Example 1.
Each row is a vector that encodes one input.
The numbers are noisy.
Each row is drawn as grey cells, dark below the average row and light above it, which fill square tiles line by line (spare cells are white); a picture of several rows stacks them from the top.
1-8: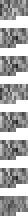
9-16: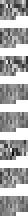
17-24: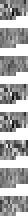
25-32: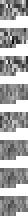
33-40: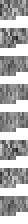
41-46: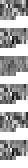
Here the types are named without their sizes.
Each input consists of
a point on a line.
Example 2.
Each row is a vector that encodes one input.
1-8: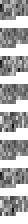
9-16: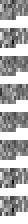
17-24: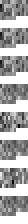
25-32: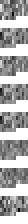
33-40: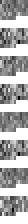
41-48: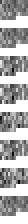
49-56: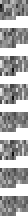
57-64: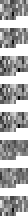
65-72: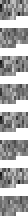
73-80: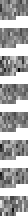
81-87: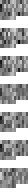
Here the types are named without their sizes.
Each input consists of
a point on a line.
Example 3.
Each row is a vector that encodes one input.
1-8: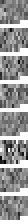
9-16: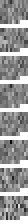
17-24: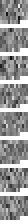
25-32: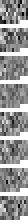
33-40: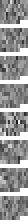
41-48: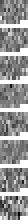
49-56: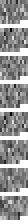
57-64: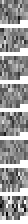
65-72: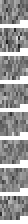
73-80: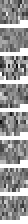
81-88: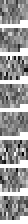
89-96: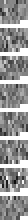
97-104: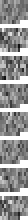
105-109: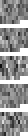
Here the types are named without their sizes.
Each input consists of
a label.
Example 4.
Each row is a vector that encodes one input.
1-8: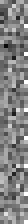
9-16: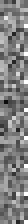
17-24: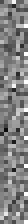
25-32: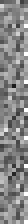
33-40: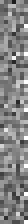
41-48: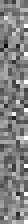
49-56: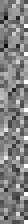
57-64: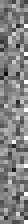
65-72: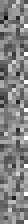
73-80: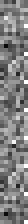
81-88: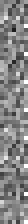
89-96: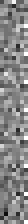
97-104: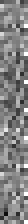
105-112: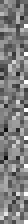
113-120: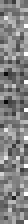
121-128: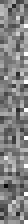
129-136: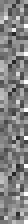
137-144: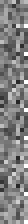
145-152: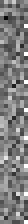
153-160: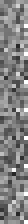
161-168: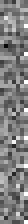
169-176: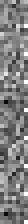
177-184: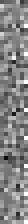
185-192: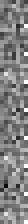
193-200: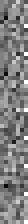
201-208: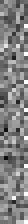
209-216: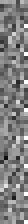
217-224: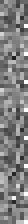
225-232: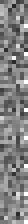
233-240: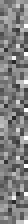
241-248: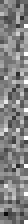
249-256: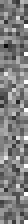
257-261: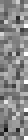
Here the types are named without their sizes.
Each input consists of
four true/false values.
